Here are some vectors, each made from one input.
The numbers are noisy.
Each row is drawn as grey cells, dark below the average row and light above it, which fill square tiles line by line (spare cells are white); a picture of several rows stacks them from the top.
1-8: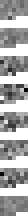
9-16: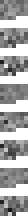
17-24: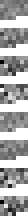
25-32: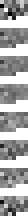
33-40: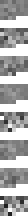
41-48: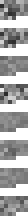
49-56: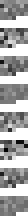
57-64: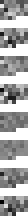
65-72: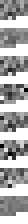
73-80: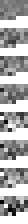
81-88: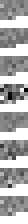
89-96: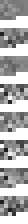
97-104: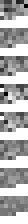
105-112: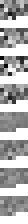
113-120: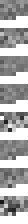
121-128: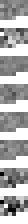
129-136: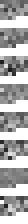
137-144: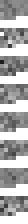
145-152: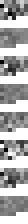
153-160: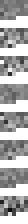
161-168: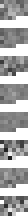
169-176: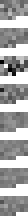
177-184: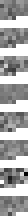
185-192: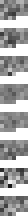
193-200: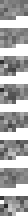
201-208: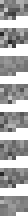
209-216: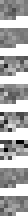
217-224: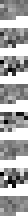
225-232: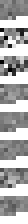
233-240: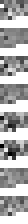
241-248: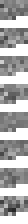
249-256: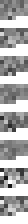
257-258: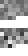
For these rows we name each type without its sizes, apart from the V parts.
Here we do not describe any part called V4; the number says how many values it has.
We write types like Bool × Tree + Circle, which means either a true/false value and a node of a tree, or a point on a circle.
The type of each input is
List(Line × V4).
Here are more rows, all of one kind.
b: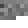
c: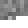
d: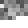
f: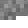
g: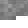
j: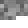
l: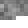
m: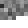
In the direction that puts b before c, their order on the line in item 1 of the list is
b, m, g, l, j, d, c, f.
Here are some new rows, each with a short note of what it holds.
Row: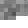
a list of one item
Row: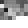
a list of two items
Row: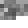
a list of one item
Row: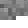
a list of two items
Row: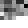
the empty list
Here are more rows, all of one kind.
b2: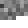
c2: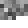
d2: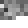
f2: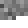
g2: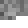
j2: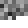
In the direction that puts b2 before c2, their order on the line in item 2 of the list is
j2, b2, f2, c2, g2, d2.
